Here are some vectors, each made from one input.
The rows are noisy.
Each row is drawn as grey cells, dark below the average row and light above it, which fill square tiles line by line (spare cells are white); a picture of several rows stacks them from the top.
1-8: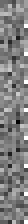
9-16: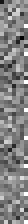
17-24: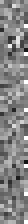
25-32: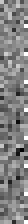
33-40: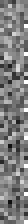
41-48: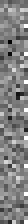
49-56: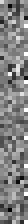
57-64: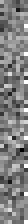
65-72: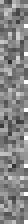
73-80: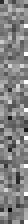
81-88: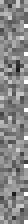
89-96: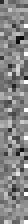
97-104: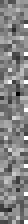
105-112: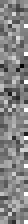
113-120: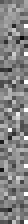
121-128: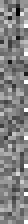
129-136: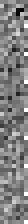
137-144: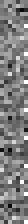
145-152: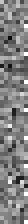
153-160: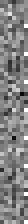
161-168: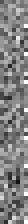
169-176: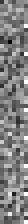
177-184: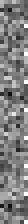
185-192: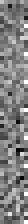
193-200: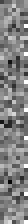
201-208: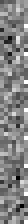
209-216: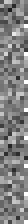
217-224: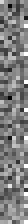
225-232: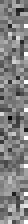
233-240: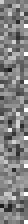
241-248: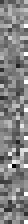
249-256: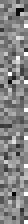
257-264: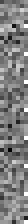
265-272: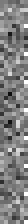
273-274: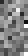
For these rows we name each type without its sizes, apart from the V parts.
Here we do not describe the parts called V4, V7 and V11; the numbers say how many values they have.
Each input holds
either a point on a circle and a value of V4, or a point on a line and a value of V11, or a true/false value and a value of V7.
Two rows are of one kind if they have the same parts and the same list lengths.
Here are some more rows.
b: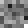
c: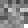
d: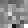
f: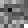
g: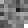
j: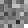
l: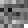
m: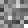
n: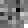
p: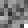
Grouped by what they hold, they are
b, f, g, l, n, p
c, d
j, m

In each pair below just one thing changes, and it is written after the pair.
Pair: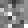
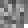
the value of V11
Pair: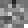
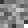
the place on the line
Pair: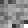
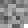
the value of V11
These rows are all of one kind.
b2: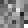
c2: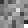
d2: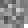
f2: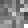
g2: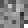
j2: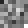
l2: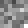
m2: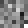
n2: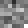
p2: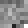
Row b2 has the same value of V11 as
c2, g2 and m2.
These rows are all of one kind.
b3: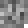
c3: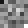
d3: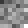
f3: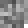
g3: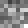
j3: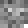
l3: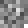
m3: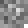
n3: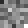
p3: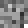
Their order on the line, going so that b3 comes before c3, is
p3, b3, f3, l3, m3, c3, j3, d3, g3, n3.
